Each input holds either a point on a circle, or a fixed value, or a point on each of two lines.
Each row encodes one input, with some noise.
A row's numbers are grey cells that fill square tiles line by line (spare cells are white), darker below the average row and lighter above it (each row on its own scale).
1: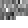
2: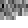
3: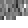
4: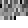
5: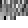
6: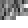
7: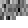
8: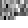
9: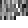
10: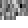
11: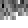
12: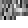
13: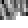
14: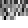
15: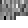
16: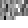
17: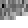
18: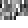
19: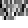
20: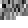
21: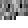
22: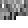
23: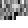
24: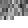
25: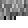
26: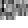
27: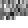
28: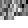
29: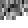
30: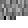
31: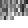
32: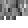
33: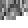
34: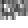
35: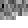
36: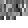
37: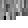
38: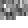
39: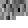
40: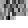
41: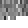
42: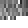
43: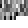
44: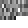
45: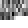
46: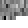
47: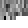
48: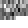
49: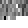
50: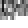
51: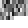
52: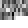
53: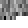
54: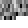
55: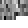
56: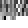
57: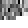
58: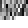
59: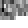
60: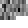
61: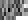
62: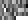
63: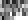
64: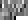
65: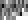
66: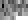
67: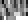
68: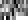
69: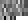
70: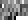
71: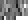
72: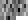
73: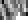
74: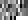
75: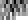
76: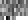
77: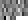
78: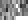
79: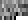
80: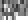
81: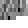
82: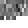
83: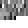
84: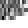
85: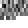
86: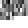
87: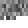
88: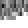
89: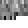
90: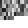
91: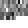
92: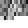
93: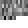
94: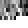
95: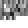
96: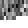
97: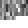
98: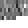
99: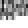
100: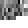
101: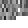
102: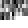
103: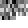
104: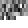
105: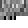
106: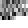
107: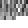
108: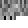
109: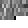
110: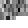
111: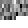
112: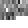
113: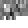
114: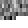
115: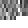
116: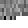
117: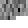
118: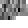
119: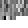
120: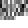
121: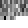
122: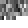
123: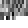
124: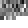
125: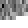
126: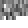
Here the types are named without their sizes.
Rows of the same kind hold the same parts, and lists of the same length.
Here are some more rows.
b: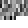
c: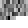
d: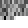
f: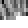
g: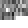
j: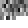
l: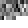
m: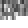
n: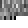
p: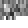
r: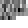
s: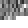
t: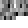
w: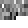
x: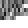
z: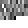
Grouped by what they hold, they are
b, d, n, t, w, z
c, g, j, l, m, p, r, s, x
f

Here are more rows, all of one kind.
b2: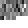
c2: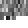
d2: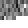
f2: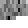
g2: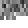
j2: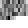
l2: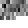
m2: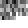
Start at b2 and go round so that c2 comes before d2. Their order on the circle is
b2, g2, l2, f2, j2, m2, c2, d2.
